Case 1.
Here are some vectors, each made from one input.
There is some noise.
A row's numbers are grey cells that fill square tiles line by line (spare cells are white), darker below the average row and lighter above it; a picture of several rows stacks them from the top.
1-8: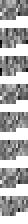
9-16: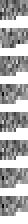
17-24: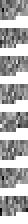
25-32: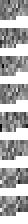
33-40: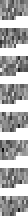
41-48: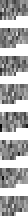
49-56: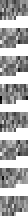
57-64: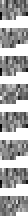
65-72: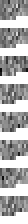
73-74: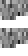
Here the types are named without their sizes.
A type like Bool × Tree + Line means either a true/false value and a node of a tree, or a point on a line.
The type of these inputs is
Line.
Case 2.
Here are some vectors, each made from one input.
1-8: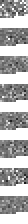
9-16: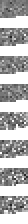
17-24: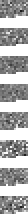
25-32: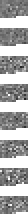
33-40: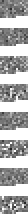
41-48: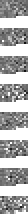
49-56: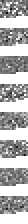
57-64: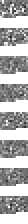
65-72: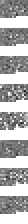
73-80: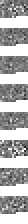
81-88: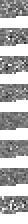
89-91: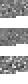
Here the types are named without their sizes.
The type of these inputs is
Line.
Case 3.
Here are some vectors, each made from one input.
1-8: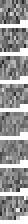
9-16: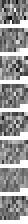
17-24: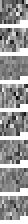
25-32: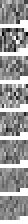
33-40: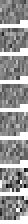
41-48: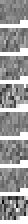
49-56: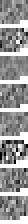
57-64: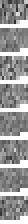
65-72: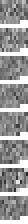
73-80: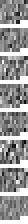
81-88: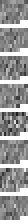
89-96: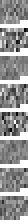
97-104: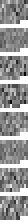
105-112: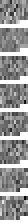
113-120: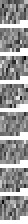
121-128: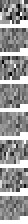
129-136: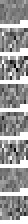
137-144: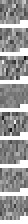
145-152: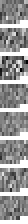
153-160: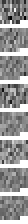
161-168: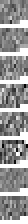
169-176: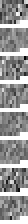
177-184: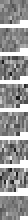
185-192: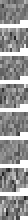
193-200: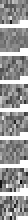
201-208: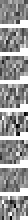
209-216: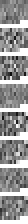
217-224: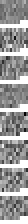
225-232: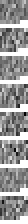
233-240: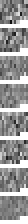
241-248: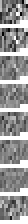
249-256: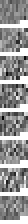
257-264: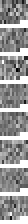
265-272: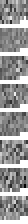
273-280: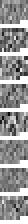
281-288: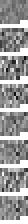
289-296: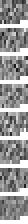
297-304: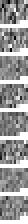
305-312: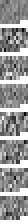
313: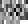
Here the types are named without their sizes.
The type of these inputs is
Bool × Bool × Bool.
